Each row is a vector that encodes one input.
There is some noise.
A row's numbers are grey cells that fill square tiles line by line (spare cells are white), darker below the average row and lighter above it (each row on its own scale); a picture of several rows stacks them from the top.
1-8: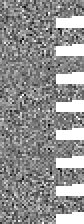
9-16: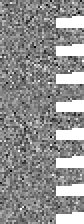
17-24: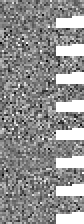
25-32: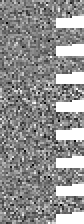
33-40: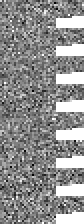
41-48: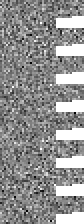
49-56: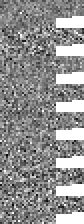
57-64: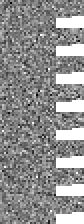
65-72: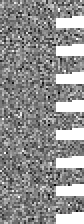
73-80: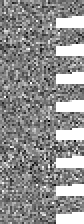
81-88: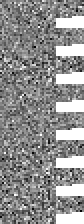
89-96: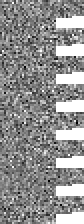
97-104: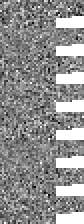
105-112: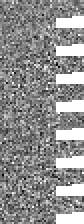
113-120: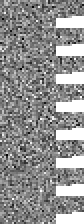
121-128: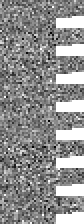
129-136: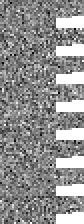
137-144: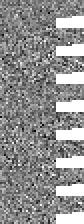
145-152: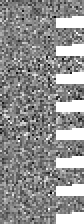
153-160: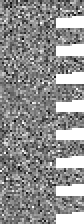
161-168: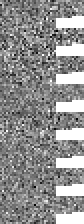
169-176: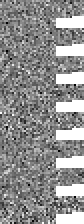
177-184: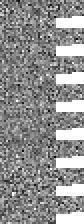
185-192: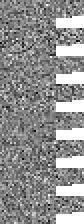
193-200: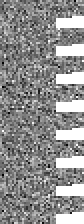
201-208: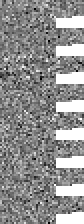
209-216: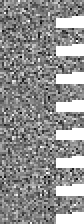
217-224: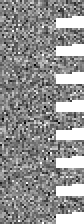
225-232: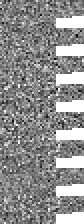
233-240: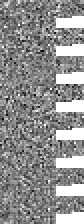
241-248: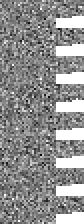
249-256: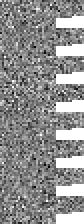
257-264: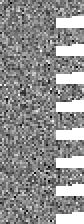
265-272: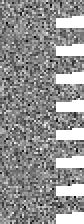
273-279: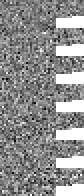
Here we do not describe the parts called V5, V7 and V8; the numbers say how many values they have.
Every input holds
either a point on an 11-point circle and a true/false value, or a node of a 9-node tree, or a node of an 11-node tree, or a value of V5, a value of V7 and a value of V8.
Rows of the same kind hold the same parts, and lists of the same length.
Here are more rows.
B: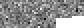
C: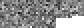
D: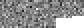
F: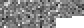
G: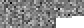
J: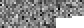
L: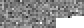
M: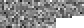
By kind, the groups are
B, D
C, G, J, L
F
M

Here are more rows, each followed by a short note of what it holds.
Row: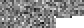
a point on an 11-point circle and a true/false value
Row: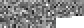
a node of an 11-node tree
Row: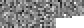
a point on an 11-point circle and a true/false value
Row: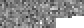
a value of V5, a value of V7 and a value of V8
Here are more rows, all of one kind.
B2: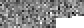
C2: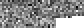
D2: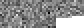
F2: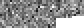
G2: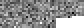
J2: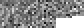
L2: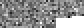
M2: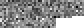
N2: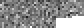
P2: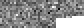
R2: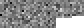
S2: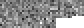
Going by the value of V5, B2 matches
D2 and R2.
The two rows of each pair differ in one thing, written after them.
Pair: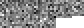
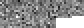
the value of V8
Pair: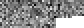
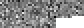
the value of V5
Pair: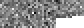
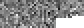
the value of V8
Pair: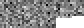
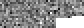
the value of V7
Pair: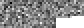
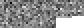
the value of V5
